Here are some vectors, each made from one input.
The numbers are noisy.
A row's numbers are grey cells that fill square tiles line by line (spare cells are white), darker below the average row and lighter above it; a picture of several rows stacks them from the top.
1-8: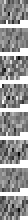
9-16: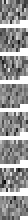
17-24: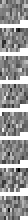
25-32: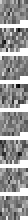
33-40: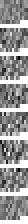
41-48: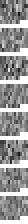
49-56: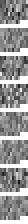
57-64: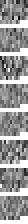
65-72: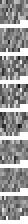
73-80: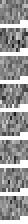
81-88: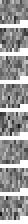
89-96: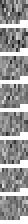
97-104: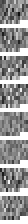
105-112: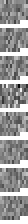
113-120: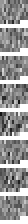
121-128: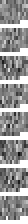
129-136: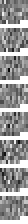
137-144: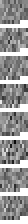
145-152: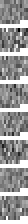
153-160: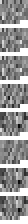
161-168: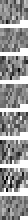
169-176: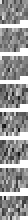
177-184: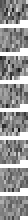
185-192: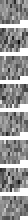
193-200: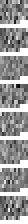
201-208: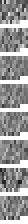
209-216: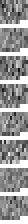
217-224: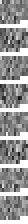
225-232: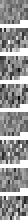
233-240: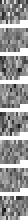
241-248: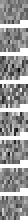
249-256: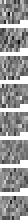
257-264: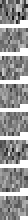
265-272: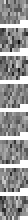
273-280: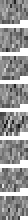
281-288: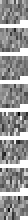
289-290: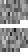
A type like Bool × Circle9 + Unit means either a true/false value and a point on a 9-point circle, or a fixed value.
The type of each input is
Circle8 × (Tree7 + Unit) + Line11.
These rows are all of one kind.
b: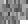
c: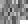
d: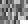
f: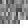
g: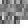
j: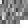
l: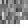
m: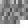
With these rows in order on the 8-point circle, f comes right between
b and l.
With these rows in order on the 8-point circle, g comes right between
j and m.
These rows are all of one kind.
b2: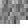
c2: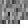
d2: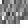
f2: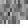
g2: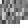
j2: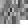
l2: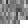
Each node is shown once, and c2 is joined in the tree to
l2.
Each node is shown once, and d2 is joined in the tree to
b2 and g2.
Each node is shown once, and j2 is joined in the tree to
f2.
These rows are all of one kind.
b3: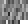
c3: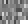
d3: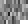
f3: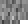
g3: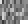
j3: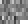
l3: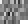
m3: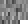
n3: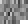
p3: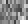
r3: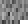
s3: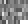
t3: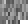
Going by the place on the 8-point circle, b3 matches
d3, p3 and t3.
